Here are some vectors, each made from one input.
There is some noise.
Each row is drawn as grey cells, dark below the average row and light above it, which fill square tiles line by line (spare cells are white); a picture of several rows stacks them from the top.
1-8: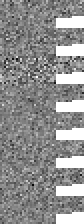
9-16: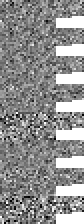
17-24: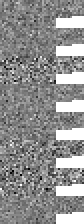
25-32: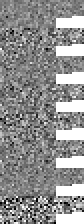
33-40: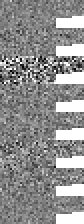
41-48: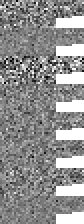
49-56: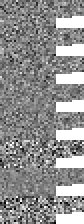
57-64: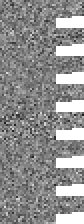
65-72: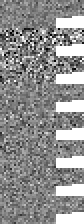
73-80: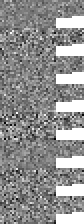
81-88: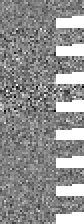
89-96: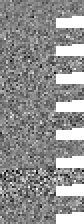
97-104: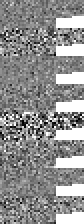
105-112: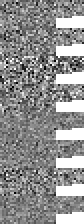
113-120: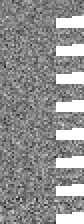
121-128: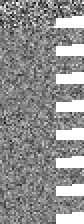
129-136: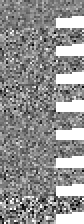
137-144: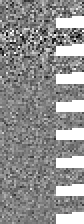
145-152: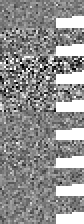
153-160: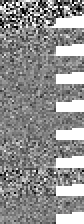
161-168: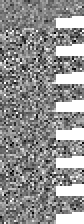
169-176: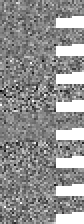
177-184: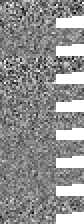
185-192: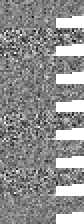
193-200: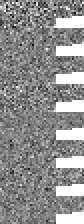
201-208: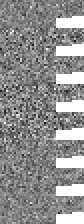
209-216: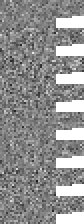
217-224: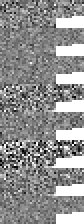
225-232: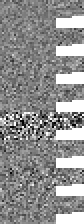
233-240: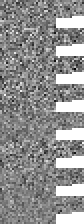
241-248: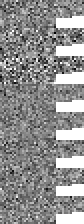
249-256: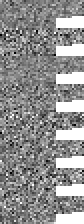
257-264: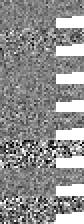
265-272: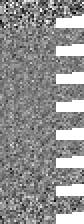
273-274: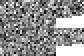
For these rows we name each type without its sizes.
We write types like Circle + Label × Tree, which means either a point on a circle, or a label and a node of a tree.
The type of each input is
Circle × Circle × Circle × Circle × (Circle + Unit) + Label × (Tree + Unit).
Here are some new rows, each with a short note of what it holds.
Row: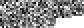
a label and a node of a tree
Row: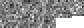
a label and a node of a tree
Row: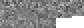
a point on each of four circles
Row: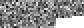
a label and a node of a tree
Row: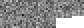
a point on each of four circles
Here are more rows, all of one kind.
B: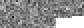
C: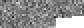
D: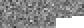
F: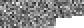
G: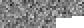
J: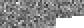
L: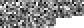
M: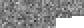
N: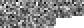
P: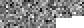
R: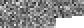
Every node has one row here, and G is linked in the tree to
D.
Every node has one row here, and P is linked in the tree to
C and L.
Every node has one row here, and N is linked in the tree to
B.
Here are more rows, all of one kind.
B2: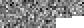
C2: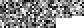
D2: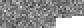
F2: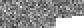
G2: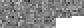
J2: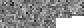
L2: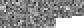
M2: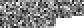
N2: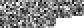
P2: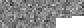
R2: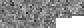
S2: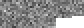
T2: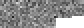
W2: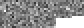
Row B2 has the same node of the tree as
D2, F2 and P2.
